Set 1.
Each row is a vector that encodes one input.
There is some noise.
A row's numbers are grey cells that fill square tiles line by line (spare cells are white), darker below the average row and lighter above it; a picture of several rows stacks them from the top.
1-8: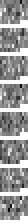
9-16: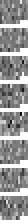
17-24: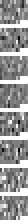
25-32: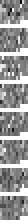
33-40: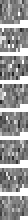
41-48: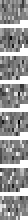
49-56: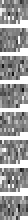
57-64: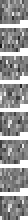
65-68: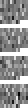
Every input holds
a point on a 5-point line, together with either a fixed value, or three true/false values.
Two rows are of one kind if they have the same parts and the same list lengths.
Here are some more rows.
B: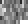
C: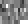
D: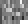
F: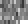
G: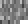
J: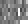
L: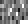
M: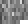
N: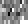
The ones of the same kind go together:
B, N
C, D, F, G, J, L, M

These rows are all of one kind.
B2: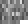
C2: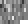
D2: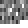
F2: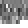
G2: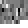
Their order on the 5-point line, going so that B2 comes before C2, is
D2, B2, C2, G2, F2.
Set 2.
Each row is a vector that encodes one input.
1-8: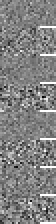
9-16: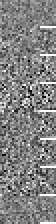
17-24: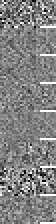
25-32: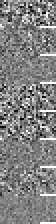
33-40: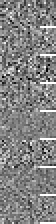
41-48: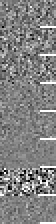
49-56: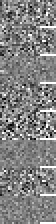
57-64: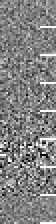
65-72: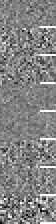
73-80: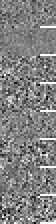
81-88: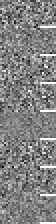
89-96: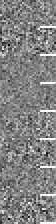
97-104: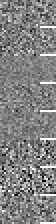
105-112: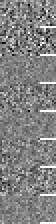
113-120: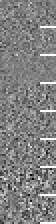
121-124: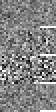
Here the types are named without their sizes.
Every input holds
a point on a line, together with either a fixed value, or three true/false values.
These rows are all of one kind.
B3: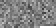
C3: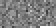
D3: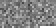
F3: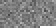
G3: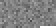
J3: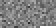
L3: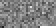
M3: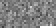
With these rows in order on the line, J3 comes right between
D3 and F3.
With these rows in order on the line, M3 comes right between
G3 and L3.
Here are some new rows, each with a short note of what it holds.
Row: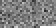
a point on a line and three true/false values
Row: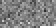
a point on a line and three true/false values
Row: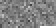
a point on a line
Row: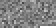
a point on a line and three true/false values
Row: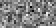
a point on a line
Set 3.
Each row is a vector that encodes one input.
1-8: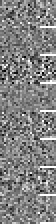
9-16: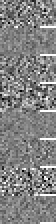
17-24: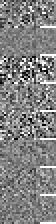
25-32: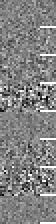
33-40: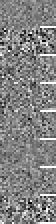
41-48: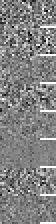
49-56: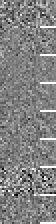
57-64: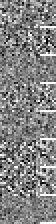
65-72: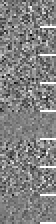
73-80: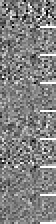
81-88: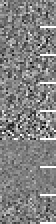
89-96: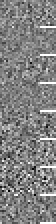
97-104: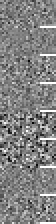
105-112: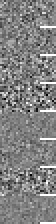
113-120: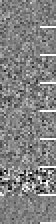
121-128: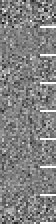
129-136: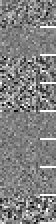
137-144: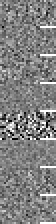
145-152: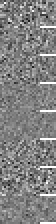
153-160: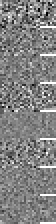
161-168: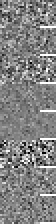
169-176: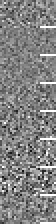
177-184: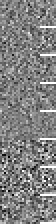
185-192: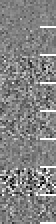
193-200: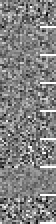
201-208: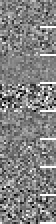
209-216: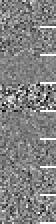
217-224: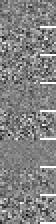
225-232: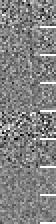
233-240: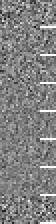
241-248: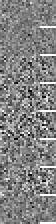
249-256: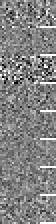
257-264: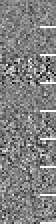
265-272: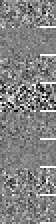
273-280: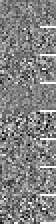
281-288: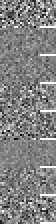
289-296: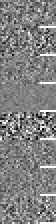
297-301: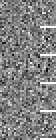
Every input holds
a point on an 8-point line, together with either a point on a 20-point circle, or a fixed value.
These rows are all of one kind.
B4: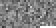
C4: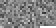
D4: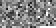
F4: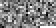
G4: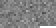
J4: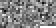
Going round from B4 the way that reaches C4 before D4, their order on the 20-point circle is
B4, J4, G4, F4, C4, D4.
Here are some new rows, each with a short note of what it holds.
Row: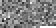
a point on an 8-point line
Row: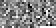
a point on a 20-point circle and a point on an 8-point line
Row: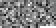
a point on an 8-point line
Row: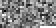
a point on an 8-point line
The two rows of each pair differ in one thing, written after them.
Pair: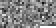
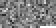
the place on the 20-point circle
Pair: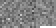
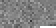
the place on the 8-point line
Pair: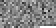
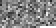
the place on the 8-point line
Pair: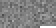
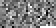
the place on the 20-point circle
